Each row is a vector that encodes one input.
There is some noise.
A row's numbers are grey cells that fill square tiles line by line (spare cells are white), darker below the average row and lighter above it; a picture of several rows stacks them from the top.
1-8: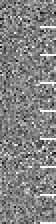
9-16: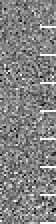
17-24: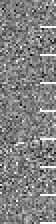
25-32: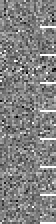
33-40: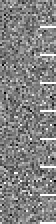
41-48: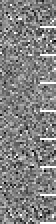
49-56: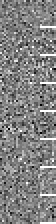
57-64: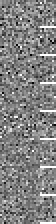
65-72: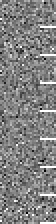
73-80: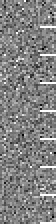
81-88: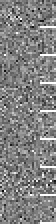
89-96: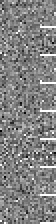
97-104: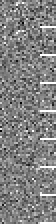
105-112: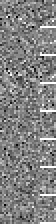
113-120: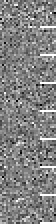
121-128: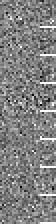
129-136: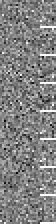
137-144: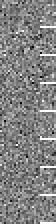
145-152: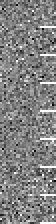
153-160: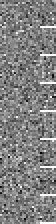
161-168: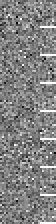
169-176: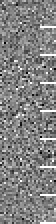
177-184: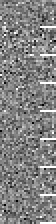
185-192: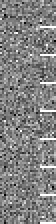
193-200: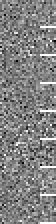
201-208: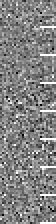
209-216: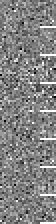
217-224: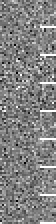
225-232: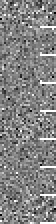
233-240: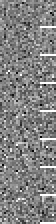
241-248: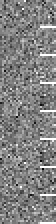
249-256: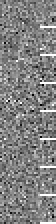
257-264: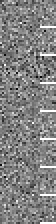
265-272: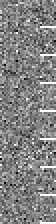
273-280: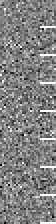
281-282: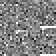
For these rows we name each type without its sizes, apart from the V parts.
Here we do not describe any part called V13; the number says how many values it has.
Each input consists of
a label, together with either a node of a tree, or a value of V13.
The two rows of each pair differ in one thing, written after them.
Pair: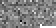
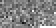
the label
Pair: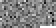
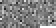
the label
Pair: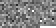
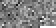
the label
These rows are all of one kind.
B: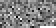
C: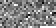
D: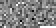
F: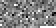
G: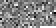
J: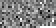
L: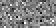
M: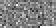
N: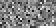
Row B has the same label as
C, D and N.
